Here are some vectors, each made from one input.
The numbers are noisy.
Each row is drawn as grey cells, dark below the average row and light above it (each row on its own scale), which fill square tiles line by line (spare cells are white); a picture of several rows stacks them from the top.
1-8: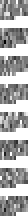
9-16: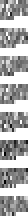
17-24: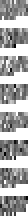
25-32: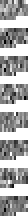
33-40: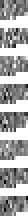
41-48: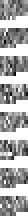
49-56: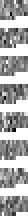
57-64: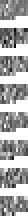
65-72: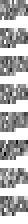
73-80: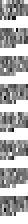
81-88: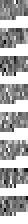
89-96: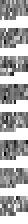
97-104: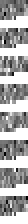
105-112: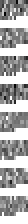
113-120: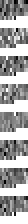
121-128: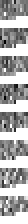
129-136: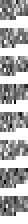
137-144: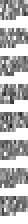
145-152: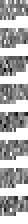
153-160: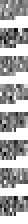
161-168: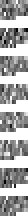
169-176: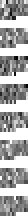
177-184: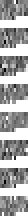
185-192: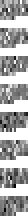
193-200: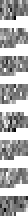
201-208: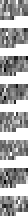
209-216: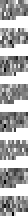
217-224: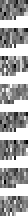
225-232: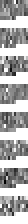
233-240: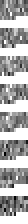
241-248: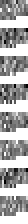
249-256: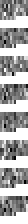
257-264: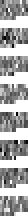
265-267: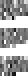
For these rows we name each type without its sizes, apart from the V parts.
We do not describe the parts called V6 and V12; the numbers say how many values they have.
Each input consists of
either a label, a true/false value and a value of V6, or a value of V12.
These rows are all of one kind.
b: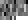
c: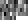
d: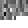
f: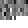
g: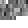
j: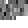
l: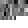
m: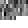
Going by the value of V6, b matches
g and m.
